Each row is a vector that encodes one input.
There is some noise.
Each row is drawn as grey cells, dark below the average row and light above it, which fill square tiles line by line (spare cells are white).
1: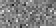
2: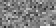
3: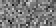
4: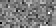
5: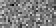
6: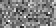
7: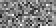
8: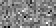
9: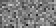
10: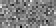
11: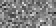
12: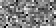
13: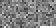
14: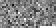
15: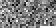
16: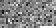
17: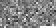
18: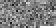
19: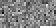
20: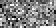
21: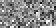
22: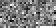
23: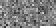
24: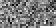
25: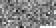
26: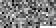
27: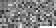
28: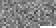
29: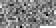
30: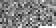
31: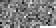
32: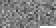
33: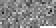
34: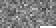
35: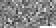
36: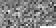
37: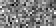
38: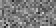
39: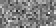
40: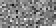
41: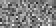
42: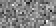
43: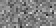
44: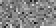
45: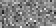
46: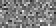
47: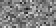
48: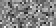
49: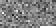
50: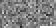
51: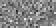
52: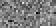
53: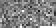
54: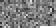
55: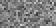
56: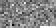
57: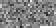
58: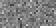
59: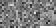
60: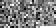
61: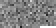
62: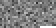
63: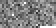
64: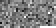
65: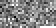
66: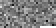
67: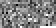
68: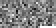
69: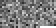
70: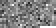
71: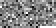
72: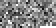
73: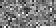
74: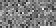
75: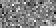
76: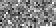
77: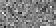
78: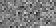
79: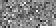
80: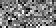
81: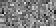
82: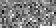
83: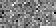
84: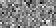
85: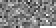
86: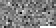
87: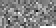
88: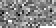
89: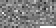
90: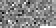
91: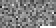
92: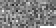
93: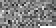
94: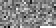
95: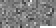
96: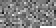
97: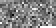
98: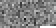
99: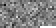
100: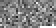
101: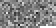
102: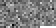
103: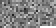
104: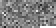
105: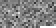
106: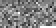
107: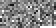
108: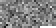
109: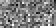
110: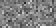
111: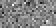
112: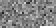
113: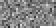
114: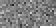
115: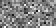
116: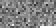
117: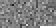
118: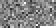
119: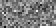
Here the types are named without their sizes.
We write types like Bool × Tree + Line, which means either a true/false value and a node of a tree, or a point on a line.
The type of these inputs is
(Label + Line) × (Tree + Unit).
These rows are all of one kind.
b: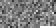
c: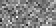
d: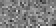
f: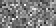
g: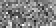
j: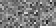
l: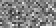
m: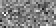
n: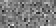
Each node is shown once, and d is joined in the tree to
b, c, f and j.
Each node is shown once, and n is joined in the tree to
b.
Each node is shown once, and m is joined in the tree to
c.
